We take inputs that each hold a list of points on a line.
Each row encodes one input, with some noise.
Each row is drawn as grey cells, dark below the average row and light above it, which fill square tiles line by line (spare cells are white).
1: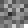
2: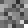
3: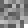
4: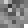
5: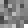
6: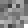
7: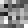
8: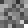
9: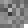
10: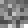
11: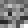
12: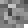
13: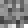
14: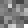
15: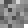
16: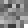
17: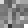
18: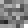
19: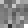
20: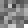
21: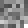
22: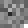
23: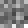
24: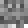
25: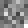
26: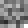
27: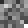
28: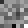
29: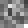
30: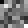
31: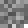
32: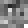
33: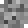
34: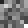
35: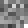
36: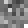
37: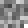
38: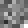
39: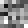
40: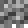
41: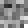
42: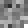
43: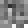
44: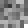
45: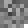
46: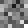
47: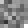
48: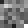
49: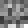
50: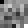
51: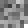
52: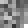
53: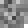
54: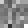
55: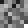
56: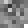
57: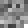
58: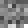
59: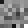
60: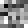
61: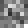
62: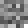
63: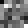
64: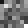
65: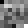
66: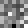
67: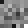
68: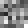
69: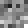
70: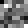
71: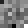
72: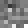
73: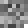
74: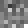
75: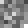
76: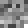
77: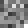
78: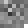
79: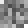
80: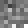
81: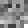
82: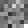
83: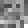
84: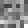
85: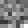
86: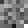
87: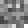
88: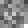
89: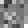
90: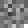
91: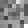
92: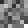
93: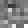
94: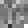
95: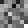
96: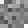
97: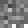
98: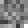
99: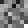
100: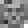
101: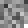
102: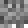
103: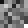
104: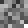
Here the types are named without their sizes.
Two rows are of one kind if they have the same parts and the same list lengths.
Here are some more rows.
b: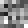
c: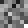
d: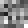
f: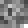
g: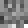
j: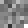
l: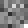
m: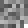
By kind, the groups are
b, d
c
f, g
j, l, m

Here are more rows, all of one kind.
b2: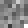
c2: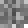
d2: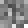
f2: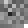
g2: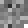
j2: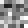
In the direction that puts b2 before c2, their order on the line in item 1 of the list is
j2, b2, g2, f2, c2, d2.
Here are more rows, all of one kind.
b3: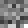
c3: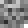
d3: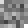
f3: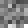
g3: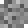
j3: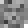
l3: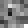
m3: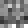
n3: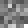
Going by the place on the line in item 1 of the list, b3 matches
f3 and n3.
